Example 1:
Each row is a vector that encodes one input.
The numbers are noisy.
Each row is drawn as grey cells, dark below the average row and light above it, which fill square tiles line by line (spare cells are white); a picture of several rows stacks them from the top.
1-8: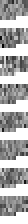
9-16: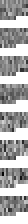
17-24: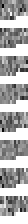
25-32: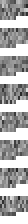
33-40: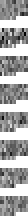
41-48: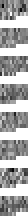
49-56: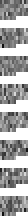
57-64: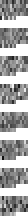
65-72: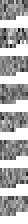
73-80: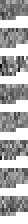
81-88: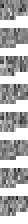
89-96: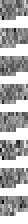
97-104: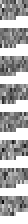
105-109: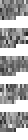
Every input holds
a node of a 7-node tree.
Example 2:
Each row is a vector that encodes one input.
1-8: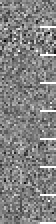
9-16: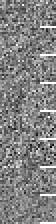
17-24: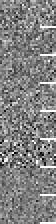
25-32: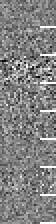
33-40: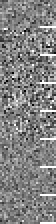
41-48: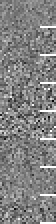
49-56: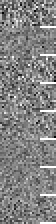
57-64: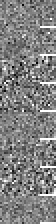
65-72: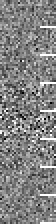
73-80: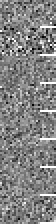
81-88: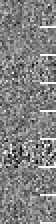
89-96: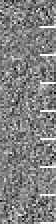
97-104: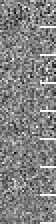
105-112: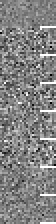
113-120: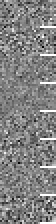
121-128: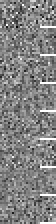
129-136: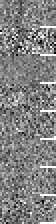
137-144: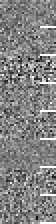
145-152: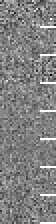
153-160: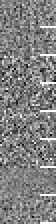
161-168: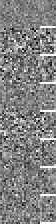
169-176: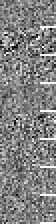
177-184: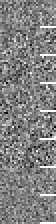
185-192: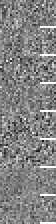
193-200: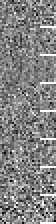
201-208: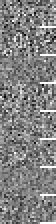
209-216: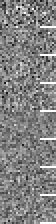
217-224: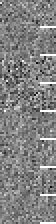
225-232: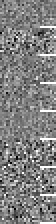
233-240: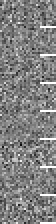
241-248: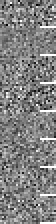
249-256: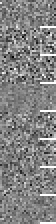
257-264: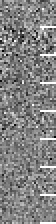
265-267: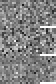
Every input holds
either a point on an 11-point circle, or a fixed value.
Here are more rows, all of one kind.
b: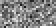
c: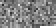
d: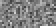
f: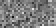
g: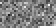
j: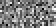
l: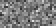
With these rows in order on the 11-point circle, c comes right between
g and j.
